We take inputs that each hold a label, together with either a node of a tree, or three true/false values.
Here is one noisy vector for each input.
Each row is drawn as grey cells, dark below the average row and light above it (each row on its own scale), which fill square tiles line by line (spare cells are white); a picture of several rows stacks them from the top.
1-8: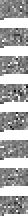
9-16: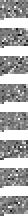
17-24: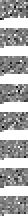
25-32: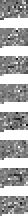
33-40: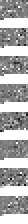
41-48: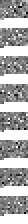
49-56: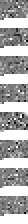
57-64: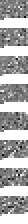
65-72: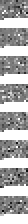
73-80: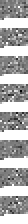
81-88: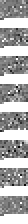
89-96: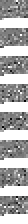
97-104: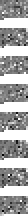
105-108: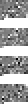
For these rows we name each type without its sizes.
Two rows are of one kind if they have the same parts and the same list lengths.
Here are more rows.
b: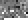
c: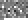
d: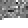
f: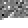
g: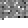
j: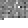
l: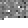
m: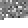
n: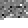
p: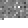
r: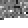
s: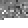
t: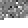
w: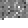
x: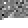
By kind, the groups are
b, m, r, s, t
c, d, f, g, j, l, n, p, w, x

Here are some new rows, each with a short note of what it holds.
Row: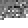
a label and a node of a tree
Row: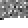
a label and a node of a tree
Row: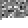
a label and three true/false values
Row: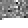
a label and three true/false values
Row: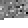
a label and a node of a tree
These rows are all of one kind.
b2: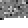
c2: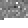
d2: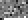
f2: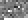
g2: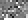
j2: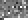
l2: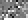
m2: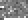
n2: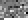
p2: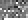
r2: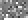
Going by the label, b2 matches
d2 and j2.
